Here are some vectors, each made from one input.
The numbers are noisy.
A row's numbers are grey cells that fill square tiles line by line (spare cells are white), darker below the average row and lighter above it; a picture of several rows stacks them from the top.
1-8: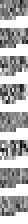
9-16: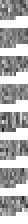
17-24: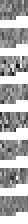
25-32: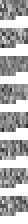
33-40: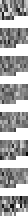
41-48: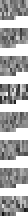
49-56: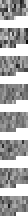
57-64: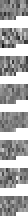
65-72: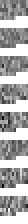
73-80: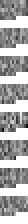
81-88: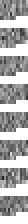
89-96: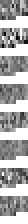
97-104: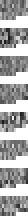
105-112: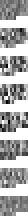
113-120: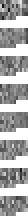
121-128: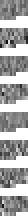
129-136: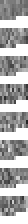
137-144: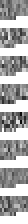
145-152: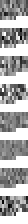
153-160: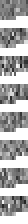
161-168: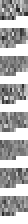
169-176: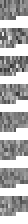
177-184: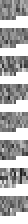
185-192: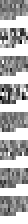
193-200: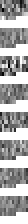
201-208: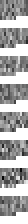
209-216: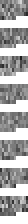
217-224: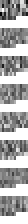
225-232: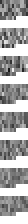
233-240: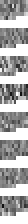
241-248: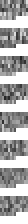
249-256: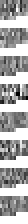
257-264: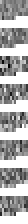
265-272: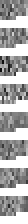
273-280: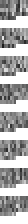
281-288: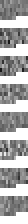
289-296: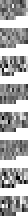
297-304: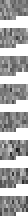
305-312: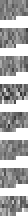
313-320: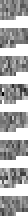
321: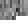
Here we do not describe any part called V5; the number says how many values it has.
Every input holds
a value of V5, together with either one of 6 labels, or a point on a 4-point line.
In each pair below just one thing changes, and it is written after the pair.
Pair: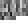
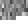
the value of V5
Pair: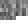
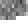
the place on the 4-point line
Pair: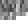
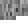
the place on the 4-point line
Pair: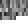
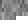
the value of V5
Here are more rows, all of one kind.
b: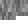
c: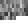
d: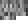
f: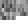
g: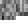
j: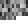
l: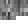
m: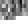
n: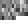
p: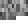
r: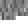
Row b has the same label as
g, j and p.
